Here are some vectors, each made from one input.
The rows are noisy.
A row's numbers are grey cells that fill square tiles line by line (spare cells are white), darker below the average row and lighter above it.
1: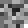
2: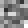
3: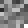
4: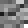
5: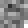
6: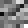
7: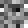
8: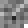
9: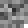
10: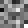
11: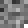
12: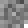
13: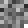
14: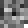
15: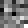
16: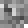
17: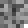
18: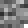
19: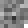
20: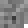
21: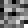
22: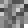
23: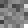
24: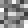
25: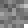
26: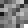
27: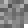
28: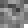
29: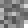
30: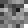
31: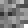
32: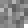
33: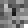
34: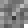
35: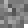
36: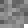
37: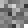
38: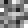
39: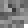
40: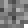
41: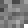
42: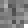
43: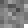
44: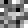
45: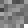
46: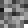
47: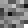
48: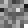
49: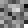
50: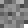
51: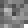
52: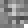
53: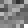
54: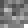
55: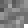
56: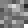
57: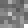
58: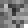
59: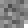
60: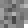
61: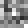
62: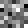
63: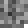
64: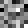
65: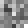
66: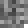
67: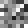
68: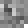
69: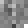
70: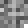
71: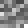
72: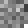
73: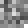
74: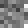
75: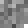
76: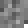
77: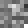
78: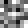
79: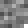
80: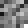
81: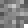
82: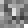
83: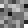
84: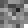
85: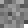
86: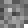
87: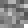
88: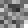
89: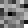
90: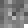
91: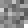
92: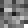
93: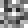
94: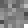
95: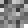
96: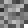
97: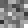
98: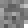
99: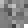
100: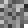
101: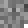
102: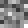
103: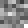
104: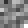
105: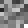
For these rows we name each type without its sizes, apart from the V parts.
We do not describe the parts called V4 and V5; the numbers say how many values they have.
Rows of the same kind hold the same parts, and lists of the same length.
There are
2 kinds of row.
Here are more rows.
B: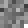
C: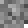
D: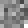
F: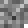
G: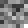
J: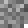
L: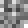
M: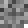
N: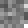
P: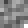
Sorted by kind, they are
B, D, F, G, J, M, N
C, L, P

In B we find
a point on each of two lines, a true/false value and a value of V4.
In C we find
a value of V5.
